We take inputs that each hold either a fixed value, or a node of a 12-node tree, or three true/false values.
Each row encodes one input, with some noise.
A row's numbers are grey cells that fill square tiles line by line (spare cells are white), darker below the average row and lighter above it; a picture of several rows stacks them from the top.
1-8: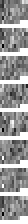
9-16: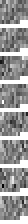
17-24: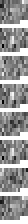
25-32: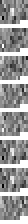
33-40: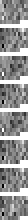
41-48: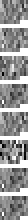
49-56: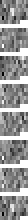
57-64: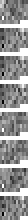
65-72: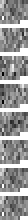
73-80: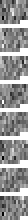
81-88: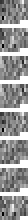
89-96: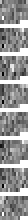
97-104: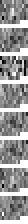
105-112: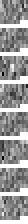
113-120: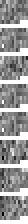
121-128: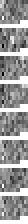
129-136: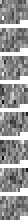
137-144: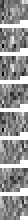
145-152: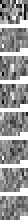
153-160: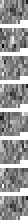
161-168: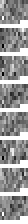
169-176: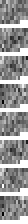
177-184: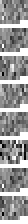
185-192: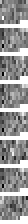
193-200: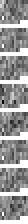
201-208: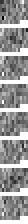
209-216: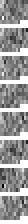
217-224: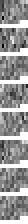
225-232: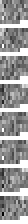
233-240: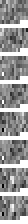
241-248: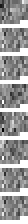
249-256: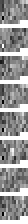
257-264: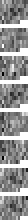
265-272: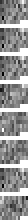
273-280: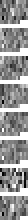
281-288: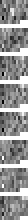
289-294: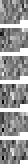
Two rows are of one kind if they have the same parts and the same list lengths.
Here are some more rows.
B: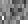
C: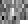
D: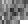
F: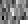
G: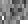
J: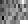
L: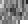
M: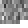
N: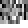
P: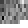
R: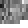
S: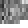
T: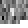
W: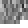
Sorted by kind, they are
B, D, G, L, M, W
C, F, J, P, R, S, T
N

